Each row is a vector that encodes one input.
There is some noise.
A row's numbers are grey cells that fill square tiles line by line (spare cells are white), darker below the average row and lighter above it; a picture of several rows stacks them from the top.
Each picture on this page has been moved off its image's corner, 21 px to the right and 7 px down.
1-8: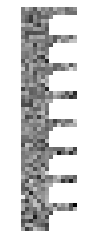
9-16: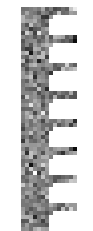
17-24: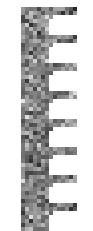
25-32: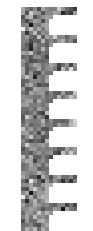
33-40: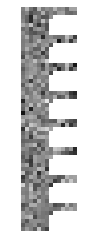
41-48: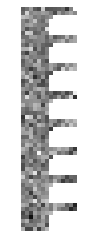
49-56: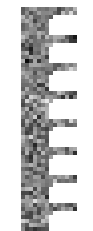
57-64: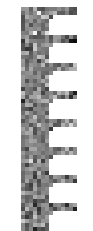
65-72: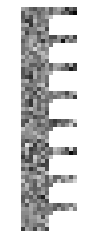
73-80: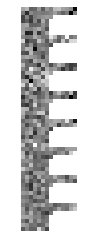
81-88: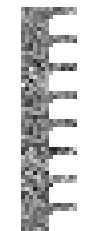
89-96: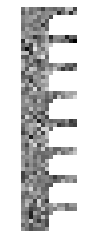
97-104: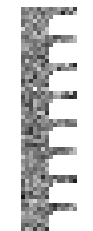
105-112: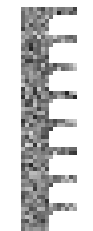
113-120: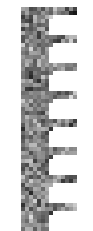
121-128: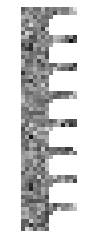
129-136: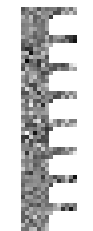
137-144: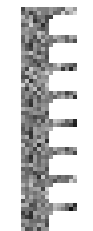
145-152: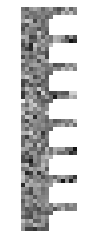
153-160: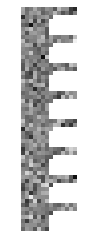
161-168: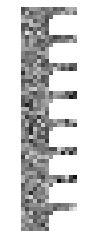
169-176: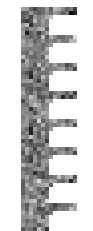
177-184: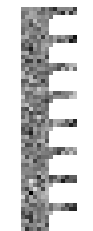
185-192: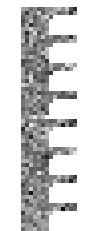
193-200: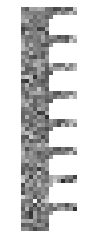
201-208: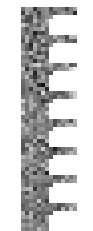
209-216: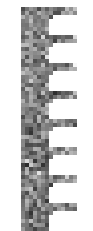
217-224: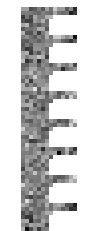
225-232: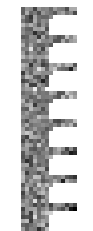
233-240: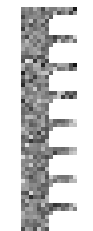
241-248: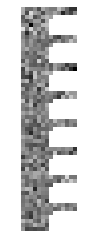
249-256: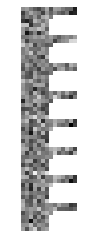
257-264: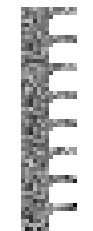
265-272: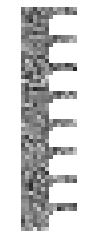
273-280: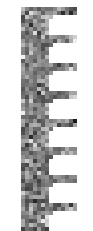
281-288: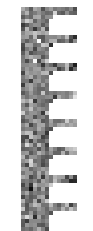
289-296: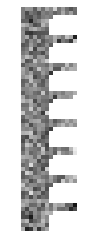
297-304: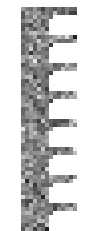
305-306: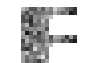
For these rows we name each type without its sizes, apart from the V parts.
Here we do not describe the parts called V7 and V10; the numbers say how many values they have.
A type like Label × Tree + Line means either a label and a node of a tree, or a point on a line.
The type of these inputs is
(Bool × Bool × Bool × Bool + Unit) × (Line × Tree × V7 + V10).
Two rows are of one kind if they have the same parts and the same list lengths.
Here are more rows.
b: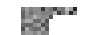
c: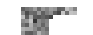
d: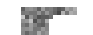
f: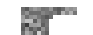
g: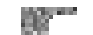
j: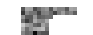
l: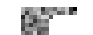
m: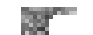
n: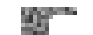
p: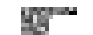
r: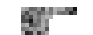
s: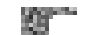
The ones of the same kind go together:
b, g, l
c, d, f, m
j, n, s
p, r

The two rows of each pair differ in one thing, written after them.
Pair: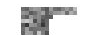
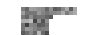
the node of the tree
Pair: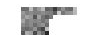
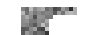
the value of V7
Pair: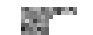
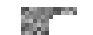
the node of the tree
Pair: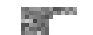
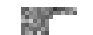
the value of V7
